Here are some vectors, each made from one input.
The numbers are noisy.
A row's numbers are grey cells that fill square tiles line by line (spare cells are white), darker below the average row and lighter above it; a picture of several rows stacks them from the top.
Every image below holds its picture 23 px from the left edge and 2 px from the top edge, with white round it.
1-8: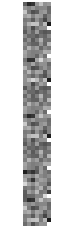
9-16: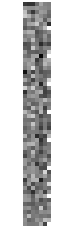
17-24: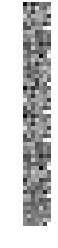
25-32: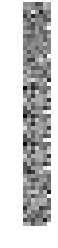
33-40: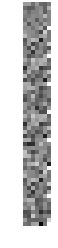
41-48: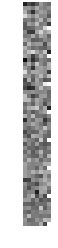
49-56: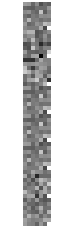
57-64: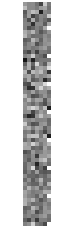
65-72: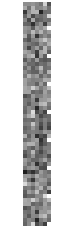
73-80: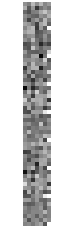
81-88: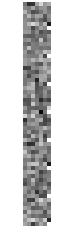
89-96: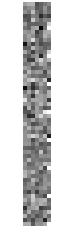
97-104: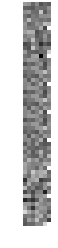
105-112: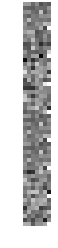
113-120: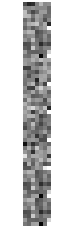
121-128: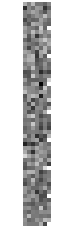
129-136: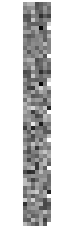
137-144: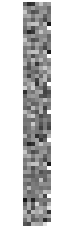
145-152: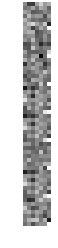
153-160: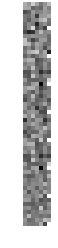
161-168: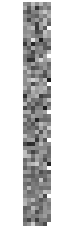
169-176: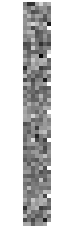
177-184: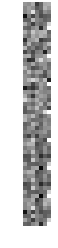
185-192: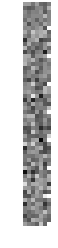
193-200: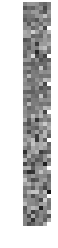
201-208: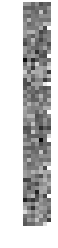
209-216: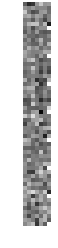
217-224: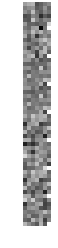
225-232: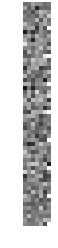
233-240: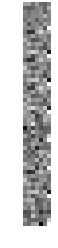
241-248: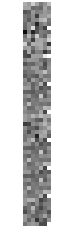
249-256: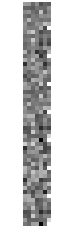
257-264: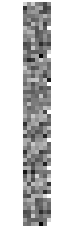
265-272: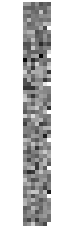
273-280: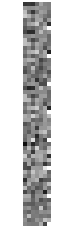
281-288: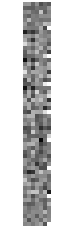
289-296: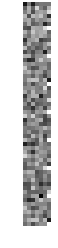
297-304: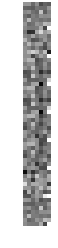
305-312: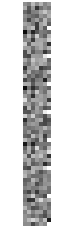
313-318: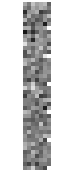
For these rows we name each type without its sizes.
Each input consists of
either a point on a circle, or a point on a line.
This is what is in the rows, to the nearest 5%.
About 70% of them hold a point on a circle. The rest hold a point on a line.
